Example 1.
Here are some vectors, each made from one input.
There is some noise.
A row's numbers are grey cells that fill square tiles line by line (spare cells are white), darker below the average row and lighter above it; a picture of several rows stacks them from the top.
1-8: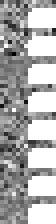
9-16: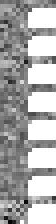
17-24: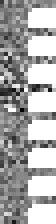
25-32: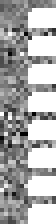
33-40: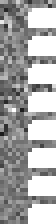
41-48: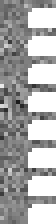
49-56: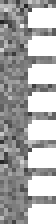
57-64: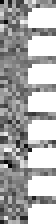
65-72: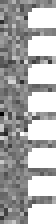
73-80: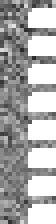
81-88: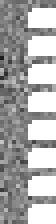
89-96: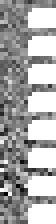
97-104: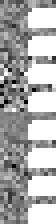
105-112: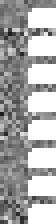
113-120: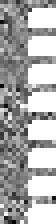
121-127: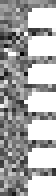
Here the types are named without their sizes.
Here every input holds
a node of a tree, together with either a label, or a point on a line.
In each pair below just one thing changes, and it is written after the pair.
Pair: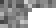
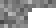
the node of the tree
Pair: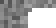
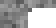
the place on the line
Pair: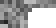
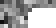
the node of the tree
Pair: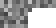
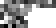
the node of the tree
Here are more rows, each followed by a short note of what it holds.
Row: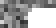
a point on a line and a node of a tree
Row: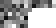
a point on a line and a node of a tree
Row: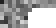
a label and a node of a tree
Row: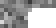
a label and a node of a tree
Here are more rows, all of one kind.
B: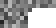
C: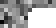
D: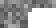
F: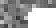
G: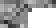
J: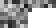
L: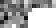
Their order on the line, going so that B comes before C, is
L, D, B, F, C, J, G.
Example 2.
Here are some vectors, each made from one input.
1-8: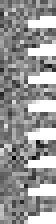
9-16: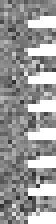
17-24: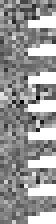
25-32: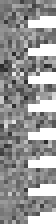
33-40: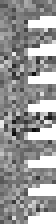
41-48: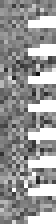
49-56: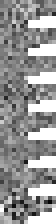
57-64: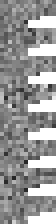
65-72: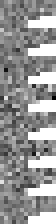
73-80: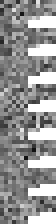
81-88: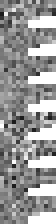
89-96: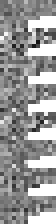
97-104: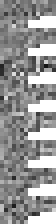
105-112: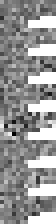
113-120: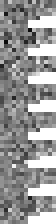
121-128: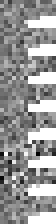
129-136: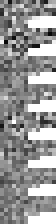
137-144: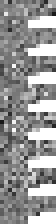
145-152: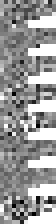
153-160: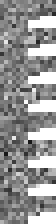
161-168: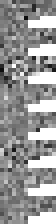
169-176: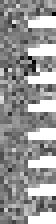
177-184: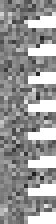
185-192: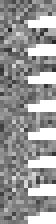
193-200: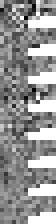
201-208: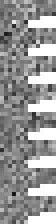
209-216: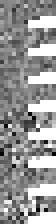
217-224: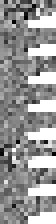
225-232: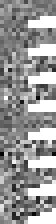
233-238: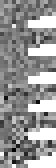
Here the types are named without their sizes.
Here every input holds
a point on a circle, together with either a point on a line, or three true/false values.
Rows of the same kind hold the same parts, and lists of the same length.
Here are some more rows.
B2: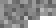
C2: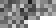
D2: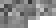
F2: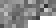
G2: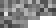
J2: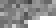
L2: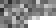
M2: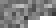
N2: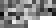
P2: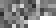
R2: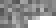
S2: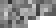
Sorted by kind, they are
B2, C2, F2, G2, J2, L2, N2, P2, R2, S2
D2, M2

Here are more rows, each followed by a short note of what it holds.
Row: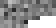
a point on a circle and a point on a line
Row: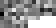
a point on a circle and three true/false values
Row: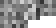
a point on a circle and three true/false values
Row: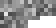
a point on a circle and three true/false values
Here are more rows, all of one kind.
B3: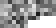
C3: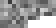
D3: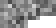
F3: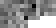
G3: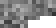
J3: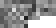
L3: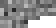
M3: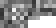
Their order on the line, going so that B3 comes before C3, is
D3, M3, J3, B3, C3, F3, G3, L3.
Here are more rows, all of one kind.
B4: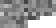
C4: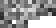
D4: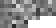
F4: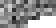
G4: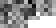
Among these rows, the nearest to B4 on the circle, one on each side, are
F4 and G4.
